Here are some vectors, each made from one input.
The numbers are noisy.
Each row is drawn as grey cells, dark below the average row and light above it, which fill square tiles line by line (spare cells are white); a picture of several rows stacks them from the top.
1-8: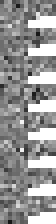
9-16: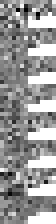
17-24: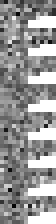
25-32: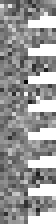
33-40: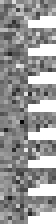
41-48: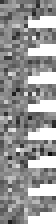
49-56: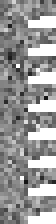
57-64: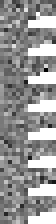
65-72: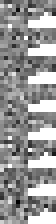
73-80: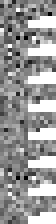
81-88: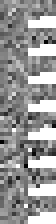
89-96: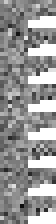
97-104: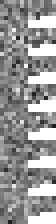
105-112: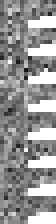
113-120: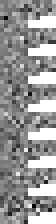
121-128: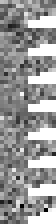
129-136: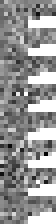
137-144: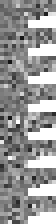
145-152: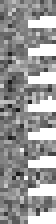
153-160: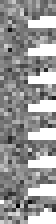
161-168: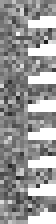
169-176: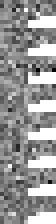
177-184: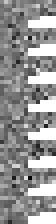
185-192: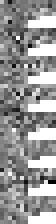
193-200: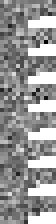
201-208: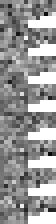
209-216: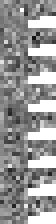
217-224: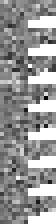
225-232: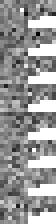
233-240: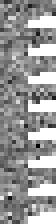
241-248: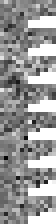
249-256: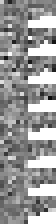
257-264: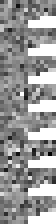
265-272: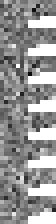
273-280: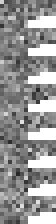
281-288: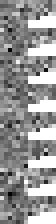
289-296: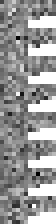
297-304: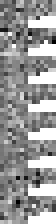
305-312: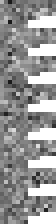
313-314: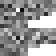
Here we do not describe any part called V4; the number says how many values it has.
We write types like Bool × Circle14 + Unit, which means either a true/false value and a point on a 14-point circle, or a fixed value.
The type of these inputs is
Bool × Bool × Bool + Label10 × V4 + Line7 + Line11.
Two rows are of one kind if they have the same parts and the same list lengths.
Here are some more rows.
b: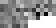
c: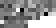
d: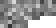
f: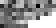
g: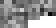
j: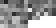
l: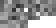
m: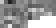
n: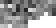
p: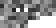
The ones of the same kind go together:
b, c, f
d, g
j, m, n
l, p

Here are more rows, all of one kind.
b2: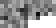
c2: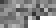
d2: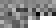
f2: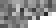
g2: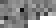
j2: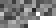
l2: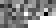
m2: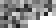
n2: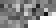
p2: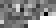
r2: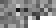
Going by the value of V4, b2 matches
f2, g2 and m2.
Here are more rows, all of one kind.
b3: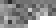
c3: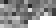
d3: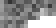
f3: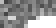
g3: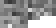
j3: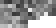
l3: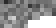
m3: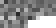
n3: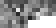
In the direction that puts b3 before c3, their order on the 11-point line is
d3, n3, b3, j3, g3, c3, l3, m3, f3.
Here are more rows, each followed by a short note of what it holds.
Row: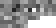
a point on a 7-point line
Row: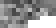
a point on an 11-point line
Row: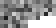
one of 10 labels and a value of V4
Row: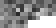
a point on an 11-point line
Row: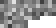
three true/false values
